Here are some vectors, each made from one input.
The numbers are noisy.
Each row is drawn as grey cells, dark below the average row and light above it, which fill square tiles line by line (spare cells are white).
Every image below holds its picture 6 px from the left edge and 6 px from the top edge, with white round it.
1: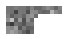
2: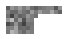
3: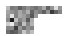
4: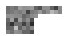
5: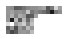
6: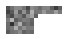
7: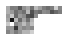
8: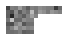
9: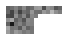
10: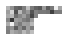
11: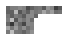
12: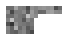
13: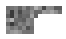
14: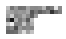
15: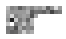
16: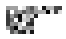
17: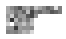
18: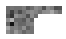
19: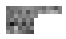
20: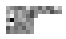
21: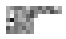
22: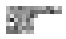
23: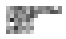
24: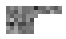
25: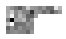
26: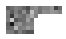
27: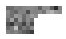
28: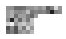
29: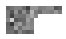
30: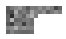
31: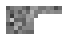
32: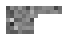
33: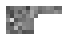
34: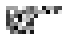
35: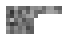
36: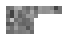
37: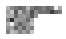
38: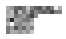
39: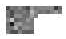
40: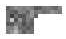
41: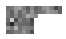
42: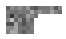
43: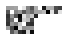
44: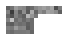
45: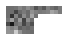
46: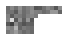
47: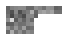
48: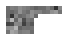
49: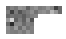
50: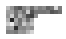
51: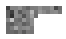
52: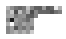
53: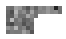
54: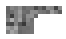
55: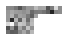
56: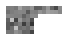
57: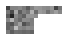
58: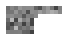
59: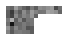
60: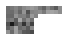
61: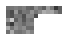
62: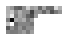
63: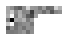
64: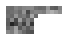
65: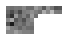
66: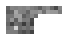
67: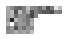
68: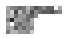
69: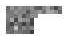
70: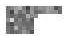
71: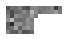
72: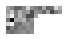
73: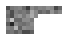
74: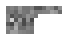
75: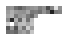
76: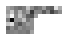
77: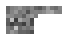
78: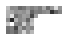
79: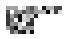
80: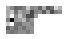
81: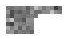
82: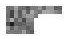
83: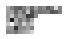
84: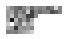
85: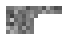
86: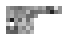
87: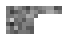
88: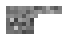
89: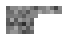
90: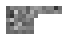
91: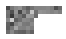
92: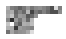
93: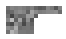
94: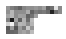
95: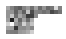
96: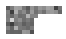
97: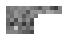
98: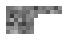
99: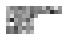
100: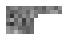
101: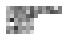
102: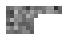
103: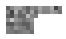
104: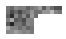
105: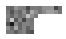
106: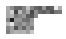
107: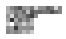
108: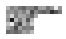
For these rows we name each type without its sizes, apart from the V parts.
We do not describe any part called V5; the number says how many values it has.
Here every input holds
a list of items, each a label, a true/false value and a value of V5.
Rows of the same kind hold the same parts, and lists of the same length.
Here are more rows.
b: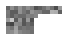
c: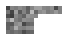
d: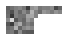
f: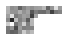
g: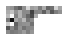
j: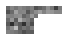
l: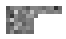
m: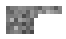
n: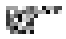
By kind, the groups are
b, c, d, j, l, m
f, g
n

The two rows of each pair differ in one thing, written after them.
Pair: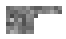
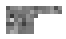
the true/false value in item 2 of the list
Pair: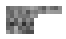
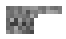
the true/false value in item 2 of the list
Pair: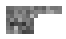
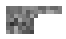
the true/false value in item 1 of the list
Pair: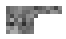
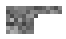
the true/false value in item 2 of the list
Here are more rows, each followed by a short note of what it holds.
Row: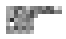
a list of one item
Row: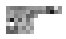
a list of one item
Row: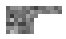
a list of two items
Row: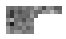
a list of two items
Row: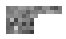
a list of two items
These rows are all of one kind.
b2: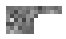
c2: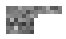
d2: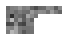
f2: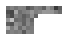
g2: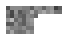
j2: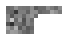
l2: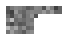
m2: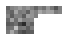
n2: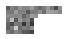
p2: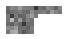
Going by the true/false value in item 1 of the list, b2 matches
f2, g2 and n2.
